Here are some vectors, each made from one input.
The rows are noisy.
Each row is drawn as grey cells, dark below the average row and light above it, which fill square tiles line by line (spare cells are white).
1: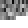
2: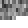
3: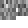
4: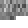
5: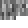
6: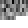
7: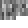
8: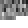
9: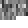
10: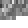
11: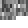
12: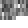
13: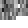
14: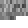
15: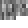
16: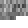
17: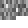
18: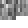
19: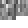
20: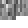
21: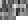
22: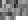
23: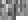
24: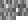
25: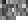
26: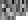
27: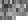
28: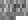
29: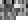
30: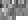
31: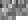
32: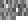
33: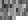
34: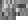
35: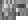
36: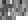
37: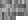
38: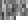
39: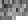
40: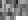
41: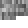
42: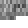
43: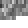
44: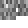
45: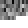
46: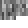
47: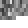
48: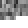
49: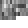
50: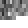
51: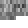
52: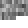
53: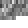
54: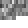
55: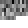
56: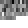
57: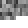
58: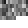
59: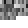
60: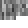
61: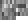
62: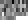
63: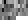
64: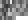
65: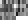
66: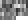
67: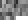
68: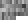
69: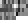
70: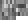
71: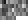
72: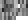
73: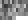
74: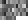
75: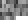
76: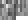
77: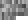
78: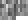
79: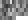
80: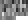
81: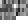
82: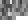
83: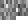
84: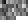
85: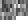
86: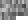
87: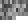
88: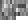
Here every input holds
either one of 6 labels and a point on a 5-point line, or one of 8 labels.
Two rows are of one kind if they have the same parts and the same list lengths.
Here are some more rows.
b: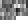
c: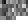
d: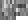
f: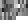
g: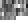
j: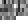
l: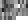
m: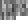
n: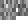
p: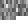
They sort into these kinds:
b, c, f, g, j, l
d, m, n, p

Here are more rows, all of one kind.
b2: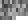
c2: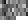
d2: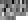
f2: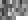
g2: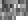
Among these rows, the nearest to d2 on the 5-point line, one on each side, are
b2 and c2.
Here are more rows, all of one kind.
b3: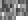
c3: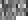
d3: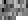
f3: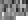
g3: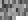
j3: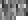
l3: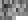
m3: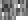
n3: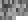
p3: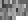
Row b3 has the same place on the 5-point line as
f3, g3, j3 and p3.
